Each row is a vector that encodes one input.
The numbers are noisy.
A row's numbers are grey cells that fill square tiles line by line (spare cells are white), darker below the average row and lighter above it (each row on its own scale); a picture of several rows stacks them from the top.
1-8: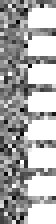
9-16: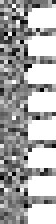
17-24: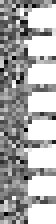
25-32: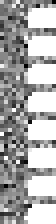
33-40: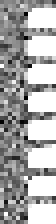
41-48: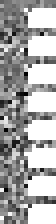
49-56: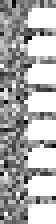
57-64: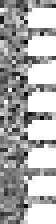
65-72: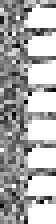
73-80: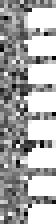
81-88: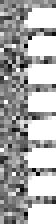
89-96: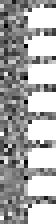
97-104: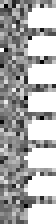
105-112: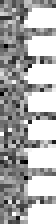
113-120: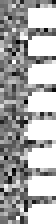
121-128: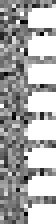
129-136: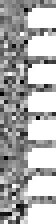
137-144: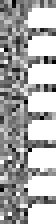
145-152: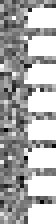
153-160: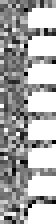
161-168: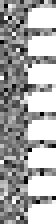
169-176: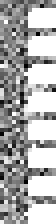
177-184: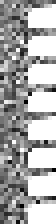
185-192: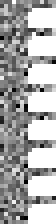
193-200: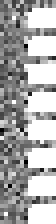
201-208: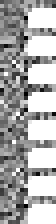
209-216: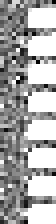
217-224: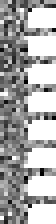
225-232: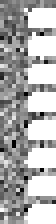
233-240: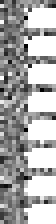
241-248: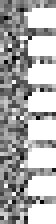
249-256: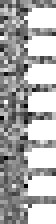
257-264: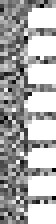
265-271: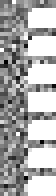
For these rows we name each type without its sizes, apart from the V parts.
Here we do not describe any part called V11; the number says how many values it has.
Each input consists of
a label, together with either a point on a line, or a value of V11.
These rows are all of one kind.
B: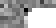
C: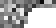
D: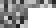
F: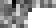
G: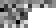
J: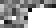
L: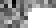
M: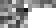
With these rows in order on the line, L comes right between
D and F.
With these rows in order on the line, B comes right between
D and M.
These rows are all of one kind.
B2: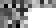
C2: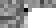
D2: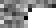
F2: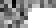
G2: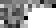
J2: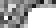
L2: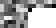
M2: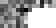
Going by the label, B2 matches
F2 and M2.
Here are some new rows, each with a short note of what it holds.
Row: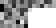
a label and a value of V11
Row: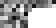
a label and a value of V11
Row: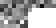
a label and a value of V11
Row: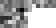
a label and a value of V11
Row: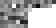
a label and a value of V11
